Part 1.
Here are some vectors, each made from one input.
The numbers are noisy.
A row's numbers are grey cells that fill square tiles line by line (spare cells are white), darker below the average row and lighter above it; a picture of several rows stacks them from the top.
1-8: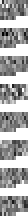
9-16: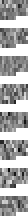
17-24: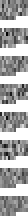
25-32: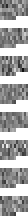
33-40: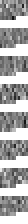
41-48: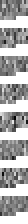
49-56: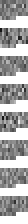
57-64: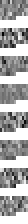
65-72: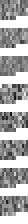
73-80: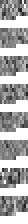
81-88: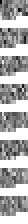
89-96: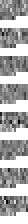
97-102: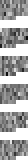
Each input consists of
either one of 8 labels, or a node of a 12-node tree.
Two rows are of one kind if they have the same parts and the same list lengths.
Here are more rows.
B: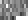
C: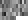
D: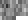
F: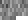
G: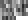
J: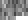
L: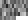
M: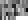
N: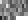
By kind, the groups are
B, C, J, N
D, F, G, L, M

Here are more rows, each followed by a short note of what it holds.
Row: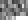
a node of a 12-node tree
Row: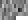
one of 8 labels
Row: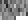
one of 8 labels
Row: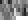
a node of a 12-node tree
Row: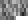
a node of a 12-node tree
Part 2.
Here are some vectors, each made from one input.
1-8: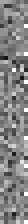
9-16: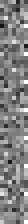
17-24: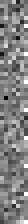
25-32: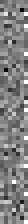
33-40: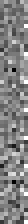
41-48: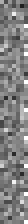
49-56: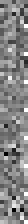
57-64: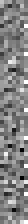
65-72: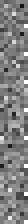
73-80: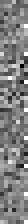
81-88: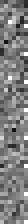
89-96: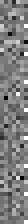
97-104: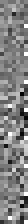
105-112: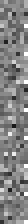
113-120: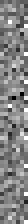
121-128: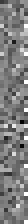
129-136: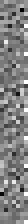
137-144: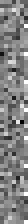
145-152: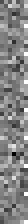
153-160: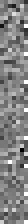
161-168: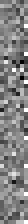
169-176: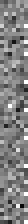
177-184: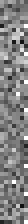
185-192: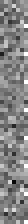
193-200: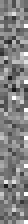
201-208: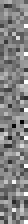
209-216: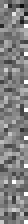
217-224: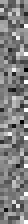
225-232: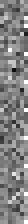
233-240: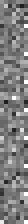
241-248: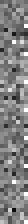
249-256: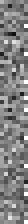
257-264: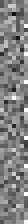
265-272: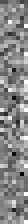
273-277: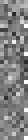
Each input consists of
one of 5 labels, together with either a fixed value, or four true/false values.
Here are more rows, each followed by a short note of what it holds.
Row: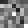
one of 5 labels and four true/false values
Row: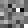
one of 5 labels
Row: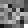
one of 5 labels
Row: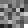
one of 5 labels
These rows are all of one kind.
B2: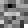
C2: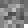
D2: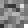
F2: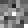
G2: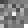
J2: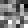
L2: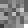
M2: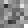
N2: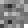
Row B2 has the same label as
D2, M2 and N2.
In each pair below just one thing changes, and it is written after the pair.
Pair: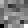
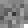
the label
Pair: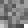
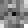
one of the four true/false values
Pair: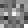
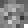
the label
